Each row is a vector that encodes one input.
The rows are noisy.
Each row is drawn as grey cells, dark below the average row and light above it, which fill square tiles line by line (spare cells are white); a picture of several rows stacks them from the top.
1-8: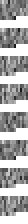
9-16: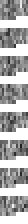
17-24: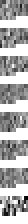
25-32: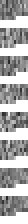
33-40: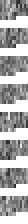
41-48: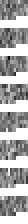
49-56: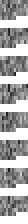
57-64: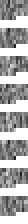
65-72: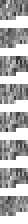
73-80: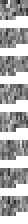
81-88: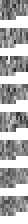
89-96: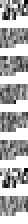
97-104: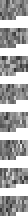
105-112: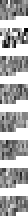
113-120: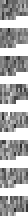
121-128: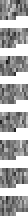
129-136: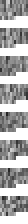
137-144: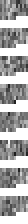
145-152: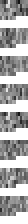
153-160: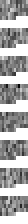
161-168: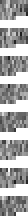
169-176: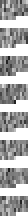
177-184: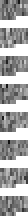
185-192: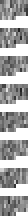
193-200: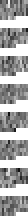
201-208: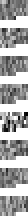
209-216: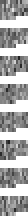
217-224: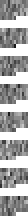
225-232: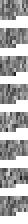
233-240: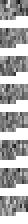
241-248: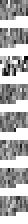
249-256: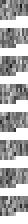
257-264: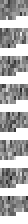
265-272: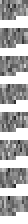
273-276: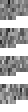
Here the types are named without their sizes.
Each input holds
a list of items, each a label and a point on a line.
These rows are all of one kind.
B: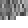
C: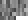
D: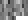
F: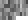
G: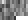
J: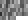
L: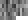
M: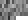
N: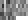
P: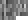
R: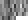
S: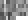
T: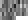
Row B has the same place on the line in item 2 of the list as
C and M.
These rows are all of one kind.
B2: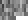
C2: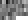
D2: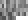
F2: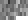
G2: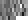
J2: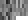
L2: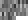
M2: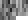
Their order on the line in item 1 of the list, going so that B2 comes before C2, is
J2, B2, C2, D2, F2, G2, M2, L2.
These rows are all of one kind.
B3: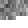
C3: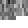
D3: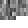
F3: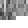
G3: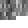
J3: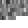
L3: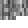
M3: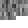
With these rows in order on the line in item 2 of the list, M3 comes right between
B3 and L3.
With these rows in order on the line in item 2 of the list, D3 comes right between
G3 and J3.
